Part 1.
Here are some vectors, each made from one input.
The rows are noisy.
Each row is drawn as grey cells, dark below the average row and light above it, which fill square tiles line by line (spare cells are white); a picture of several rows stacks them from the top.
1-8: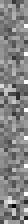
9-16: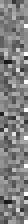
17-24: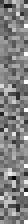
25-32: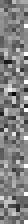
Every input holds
a point on a 7-point line.
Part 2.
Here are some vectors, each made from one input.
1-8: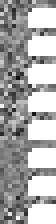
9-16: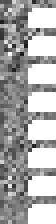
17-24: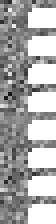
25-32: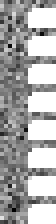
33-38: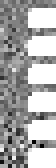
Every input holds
a node of an 8-node tree.
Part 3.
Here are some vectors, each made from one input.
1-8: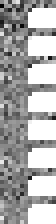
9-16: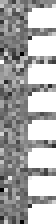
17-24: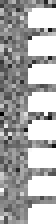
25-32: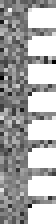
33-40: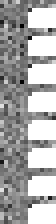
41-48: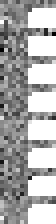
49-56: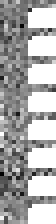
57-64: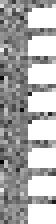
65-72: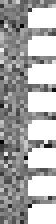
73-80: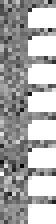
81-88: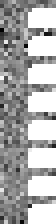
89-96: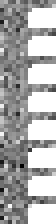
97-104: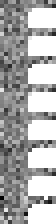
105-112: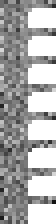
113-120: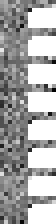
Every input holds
either a point on a 10-point circle, or a fixed value.
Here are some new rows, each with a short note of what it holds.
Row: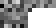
a point on a 10-point circle
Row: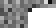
a point on a 10-point circle
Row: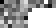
a fixed value
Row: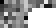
a fixed value
